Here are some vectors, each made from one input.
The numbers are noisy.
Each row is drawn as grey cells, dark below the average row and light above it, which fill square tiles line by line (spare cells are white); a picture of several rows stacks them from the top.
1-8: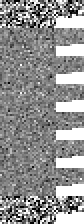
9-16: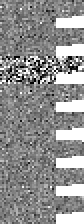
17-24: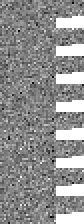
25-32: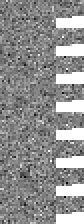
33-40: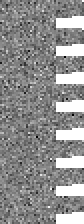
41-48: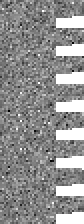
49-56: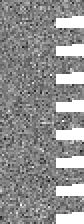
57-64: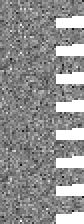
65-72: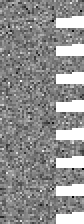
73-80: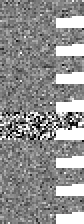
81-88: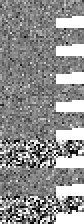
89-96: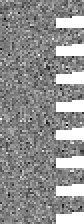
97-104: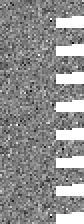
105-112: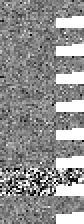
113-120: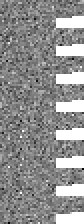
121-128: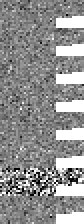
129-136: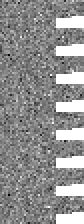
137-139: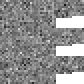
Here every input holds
either a point on an 8-point circle, a point on an 11-point circle and a point on a 13-point circle, or a fixed value.
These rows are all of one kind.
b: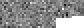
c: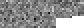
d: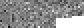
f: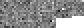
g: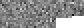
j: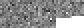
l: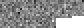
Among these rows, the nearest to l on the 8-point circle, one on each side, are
f and j.
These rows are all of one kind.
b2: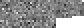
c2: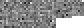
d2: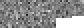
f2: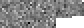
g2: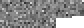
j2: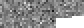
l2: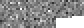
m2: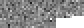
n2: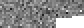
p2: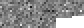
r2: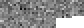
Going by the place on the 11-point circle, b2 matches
f2 and g2.
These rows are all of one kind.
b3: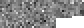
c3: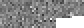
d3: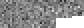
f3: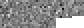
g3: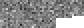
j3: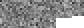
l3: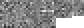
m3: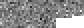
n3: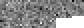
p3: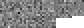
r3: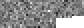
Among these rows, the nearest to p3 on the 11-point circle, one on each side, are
f3 and n3.
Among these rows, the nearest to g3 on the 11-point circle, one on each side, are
c3 and l3.
